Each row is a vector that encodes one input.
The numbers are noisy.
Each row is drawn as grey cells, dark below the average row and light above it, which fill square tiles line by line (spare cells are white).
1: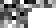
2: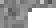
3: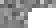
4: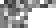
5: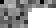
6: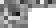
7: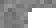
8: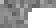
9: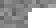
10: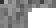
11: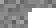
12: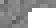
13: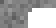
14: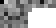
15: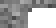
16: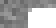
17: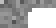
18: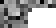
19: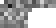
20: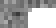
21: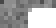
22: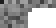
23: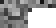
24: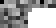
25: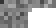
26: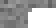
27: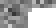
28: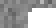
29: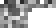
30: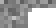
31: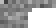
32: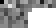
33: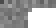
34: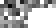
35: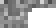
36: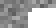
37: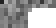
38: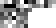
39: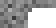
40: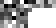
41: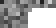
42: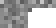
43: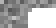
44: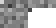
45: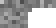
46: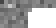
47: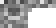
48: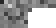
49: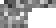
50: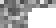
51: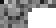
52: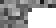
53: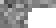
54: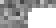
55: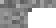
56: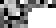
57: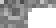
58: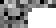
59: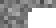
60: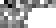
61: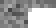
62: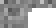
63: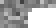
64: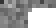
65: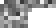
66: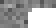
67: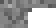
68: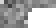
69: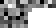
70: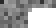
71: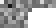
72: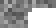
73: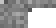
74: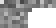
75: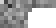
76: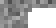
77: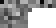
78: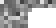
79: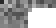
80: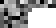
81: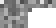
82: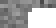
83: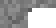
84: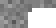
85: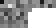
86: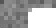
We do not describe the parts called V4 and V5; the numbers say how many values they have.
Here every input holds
either a fixed value, or a point on each of two 3-point lines, a true/false value, a value of V4 and a value of V5.
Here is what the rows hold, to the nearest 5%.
About 5% of them hold a fixed value. The rest hold a point on each of two 3-point lines, a true/false value, a value of V4 and a value of V5.
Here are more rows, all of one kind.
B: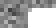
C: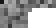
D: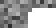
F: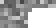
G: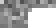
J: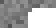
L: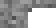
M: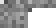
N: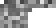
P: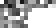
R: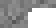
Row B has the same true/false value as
L, M and N.
